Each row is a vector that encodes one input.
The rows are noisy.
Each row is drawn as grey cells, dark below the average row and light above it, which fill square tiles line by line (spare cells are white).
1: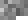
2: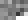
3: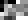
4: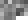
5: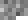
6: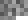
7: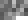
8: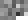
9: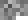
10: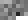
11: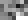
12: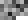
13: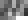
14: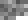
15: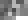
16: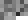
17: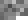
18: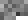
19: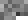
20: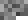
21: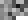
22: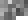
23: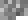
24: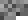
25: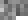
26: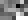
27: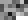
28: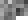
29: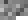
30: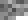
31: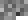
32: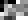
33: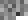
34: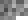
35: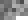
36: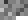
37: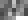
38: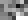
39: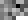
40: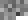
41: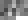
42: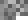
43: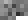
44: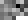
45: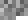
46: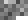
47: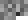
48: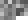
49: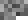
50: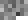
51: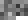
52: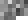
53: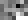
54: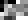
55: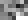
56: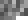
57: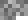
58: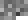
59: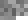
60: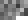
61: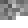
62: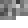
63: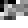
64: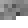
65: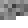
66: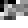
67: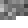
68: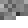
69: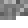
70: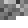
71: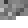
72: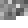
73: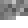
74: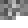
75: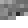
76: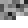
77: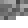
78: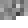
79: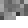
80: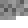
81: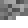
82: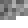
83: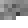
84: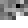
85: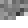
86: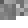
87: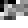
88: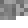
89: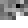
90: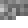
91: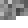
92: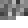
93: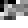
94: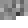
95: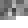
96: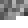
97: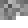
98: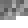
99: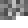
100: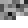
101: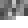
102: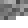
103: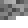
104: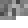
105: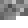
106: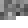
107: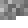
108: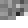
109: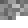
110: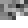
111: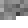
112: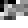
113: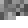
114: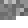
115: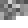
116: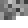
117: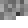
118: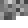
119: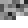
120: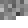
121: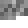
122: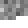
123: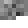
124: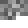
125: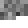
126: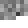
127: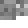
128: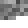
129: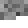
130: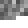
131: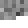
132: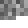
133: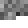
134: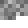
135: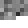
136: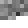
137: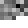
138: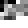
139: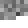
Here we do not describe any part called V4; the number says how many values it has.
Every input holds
a list of up to three items, each a true/false value and a value of V4.
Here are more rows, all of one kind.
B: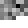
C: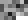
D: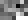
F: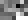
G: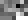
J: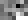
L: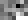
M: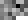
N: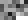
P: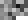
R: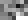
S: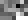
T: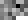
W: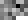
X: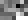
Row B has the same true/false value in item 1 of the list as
M, P, T and W.
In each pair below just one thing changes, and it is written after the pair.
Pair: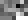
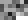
the value of V4 in item 1 of the list
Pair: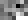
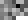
the true/false value in item 1 of the list
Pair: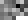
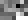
the true/false value in item 1 of the list
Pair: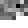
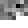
the value of V4 in item 1 of the list
